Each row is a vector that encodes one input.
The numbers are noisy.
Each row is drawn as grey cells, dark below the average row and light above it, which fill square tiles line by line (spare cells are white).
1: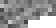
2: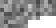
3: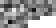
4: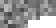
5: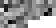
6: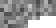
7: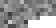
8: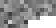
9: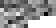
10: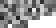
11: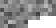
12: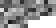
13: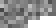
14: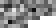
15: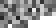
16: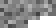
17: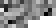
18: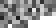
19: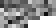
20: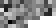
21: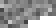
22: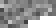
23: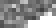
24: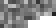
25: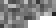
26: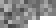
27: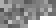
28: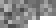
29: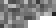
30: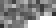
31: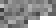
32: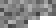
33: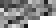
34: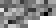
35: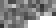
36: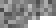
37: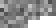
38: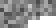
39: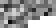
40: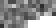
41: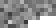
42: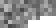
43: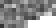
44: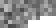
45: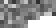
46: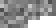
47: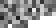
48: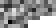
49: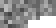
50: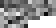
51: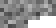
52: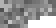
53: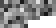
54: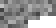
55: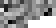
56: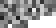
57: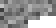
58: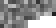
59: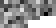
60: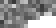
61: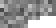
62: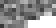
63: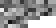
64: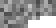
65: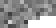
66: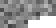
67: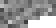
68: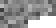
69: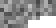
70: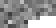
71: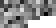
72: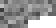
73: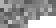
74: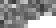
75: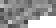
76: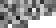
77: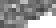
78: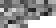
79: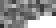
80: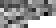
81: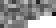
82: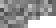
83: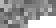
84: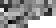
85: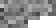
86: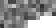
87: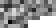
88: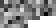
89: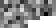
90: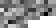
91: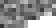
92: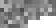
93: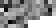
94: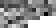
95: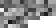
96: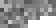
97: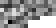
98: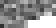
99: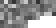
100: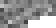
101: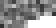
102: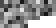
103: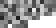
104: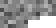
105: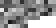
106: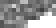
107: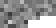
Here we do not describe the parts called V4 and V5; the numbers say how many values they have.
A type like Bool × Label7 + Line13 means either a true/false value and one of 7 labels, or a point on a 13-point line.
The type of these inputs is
Bool × Bool × Bool + Line3 × Line3 + Unit + V4 × V5.
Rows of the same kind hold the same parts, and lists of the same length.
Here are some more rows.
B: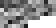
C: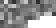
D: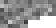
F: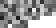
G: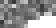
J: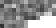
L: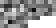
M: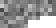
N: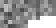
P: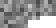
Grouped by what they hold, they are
B, L
C, G, J
D, M, N, P
F

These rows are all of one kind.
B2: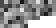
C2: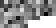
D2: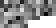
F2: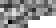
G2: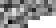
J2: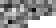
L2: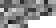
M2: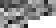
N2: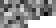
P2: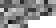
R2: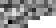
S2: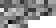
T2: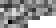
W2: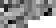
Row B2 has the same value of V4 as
G2, L2, M2 and P2.
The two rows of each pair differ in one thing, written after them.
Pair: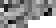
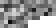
the value of V5
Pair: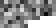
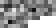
the value of V5
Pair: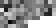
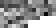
the value of V5
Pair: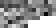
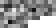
the value of V5
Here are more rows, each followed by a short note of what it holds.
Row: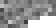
three true/false values
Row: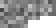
three true/false values
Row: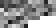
a value of V4 and a value of V5
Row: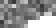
a point on each of two 3-point lines
